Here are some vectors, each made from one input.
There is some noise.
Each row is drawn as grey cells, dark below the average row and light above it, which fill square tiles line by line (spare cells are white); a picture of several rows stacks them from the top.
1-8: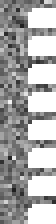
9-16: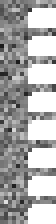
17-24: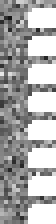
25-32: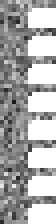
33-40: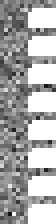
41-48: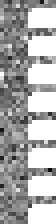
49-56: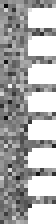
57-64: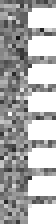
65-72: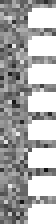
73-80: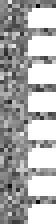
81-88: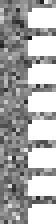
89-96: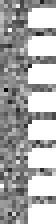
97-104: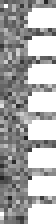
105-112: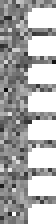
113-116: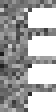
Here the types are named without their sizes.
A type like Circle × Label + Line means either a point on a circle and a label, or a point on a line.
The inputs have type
Circle × (Circle + Unit) × Line.
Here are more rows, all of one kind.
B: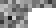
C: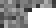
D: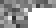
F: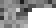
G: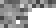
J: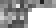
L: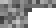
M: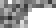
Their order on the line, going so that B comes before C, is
B, M, G, L, F, C, D, J.
